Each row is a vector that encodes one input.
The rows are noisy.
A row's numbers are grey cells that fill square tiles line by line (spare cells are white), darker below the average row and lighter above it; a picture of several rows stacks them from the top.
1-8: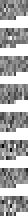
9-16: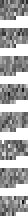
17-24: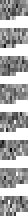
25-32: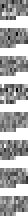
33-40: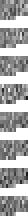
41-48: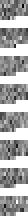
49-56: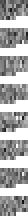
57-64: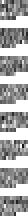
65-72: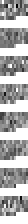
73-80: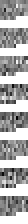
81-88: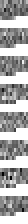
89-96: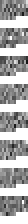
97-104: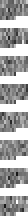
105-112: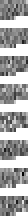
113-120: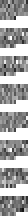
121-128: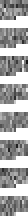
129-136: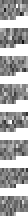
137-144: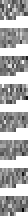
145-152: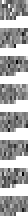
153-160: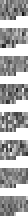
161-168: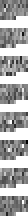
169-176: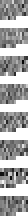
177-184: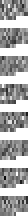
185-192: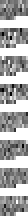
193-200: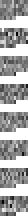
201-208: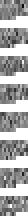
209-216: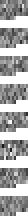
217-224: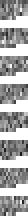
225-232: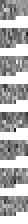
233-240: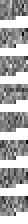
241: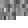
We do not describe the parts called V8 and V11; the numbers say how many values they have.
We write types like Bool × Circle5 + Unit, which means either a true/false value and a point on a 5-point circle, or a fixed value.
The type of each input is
((Bool × Bool × Bool × Bool + Unit) × V11 + V8) × Line7.
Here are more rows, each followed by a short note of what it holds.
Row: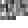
a point on a 7-point line and a value of V8
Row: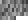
a point on a 7-point line and a value of V11
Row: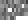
a point on a 7-point line and a value of V11
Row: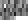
a point on a 7-point line and a value of V11
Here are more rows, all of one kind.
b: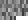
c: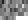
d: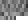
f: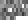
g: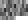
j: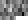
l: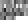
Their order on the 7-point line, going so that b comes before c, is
l, j, f, g, b, d, c.
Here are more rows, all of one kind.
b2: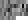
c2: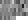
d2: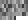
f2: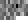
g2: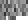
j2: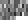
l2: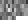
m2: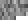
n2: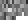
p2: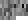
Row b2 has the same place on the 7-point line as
d2, g2, m2 and p2.
